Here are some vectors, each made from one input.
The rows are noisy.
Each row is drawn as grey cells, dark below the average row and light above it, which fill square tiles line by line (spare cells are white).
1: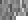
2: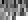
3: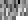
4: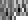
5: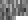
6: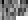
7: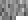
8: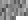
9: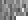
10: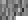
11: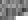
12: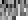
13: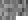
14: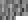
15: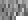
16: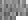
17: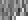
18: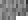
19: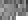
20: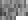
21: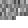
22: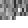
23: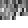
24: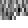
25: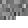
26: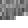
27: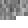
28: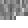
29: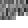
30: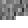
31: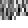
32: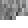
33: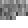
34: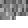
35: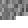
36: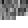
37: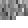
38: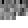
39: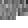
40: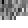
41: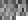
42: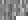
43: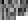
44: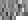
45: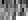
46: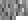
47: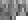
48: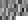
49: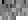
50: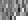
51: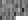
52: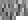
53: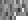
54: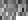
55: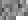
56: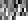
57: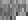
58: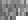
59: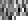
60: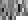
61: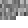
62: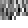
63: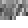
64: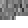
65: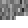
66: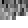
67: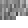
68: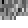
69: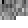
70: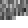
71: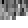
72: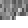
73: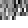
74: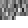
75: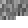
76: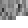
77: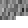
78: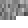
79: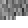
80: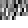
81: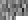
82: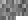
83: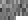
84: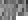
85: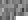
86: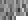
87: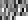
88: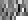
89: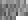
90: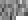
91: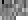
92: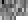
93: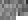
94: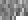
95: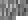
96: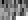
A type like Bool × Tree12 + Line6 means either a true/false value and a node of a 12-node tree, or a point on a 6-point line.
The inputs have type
Bool × (Circle9 + Unit).
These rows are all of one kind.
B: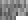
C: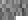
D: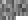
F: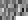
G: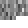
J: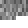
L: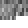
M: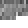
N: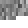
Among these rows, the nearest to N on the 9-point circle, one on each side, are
D and G.
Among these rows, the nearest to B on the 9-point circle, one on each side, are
C and F.
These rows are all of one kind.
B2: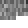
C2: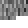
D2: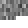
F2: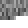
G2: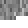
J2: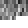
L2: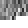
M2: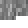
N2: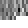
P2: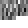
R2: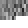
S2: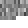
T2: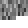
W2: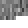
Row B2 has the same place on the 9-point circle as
C2, G2, J2 and N2.
